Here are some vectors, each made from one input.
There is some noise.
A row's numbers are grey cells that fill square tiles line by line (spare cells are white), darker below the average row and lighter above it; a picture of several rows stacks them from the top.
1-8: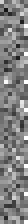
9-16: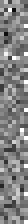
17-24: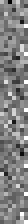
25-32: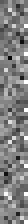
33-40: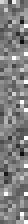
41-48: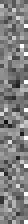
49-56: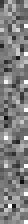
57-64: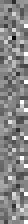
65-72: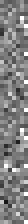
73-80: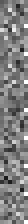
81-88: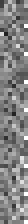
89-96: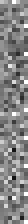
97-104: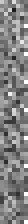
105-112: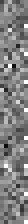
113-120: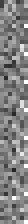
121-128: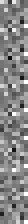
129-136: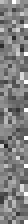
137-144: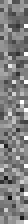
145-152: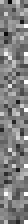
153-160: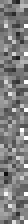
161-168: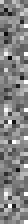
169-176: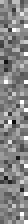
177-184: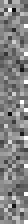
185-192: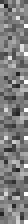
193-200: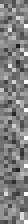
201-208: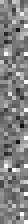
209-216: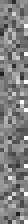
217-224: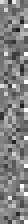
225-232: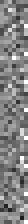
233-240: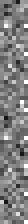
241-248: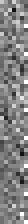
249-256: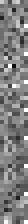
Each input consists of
either a point on an 18-point circle, or one of 10 labels.
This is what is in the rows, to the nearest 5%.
About 70% of them hold a point on an 18-point circle. The rest hold one of 10 labels.
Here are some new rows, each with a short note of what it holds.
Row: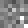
a point on an 18-point circle
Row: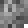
a point on an 18-point circle
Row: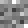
one of 10 labels
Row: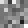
one of 10 labels
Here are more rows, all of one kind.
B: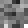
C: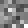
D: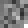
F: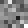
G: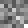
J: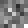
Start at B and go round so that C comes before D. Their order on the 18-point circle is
B, F, C, J, D, G.
